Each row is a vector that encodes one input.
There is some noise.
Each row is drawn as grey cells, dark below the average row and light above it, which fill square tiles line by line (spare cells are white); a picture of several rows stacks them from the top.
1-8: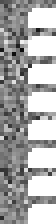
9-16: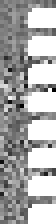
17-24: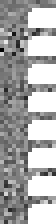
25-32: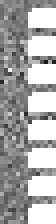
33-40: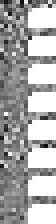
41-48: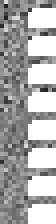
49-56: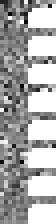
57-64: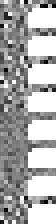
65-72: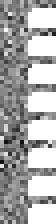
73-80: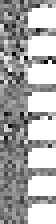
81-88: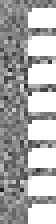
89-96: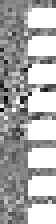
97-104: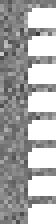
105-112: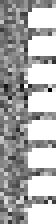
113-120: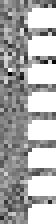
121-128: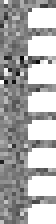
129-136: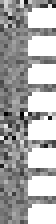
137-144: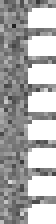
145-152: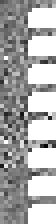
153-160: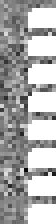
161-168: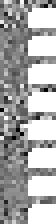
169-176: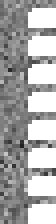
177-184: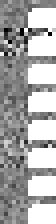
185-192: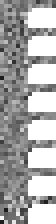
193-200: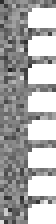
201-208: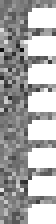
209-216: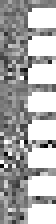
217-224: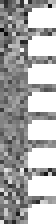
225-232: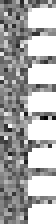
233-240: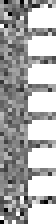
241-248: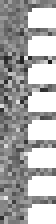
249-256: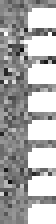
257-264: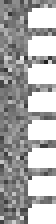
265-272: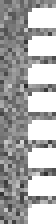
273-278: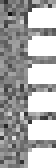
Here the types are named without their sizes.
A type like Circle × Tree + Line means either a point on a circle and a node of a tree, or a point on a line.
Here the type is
Circle + Tree.
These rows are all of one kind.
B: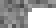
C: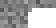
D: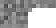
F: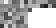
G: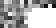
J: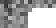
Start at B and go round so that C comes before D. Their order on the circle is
B, C, D, F, J, G.
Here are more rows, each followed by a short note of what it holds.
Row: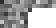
a node of a tree
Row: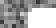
a point on a circle
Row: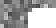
a node of a tree
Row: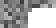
a node of a tree
